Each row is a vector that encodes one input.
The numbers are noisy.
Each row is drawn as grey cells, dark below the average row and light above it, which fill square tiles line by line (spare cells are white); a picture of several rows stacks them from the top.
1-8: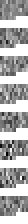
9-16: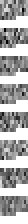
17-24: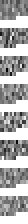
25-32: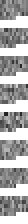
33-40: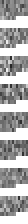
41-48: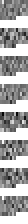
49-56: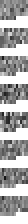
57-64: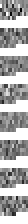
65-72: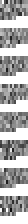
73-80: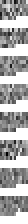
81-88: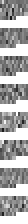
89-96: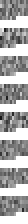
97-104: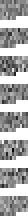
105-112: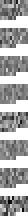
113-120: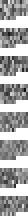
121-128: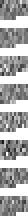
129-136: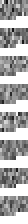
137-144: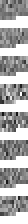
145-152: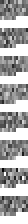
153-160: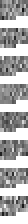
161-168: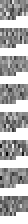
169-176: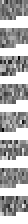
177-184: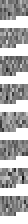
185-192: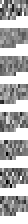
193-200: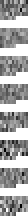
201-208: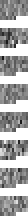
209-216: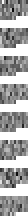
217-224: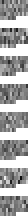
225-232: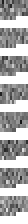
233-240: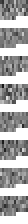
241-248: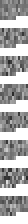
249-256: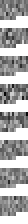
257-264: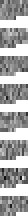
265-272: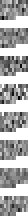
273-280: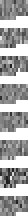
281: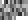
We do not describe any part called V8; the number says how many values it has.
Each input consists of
a list of up to three items, each a point on a 9-point circle and a value of V8.
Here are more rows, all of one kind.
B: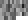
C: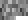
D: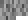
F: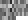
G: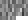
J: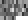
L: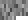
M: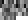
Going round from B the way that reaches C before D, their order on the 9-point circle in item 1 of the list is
B, F, G, L, C, J, M, D.
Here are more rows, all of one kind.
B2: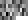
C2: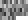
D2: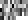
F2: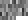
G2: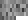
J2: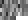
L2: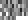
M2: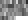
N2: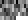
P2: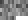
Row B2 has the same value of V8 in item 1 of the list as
D2, G2, J2 and P2.
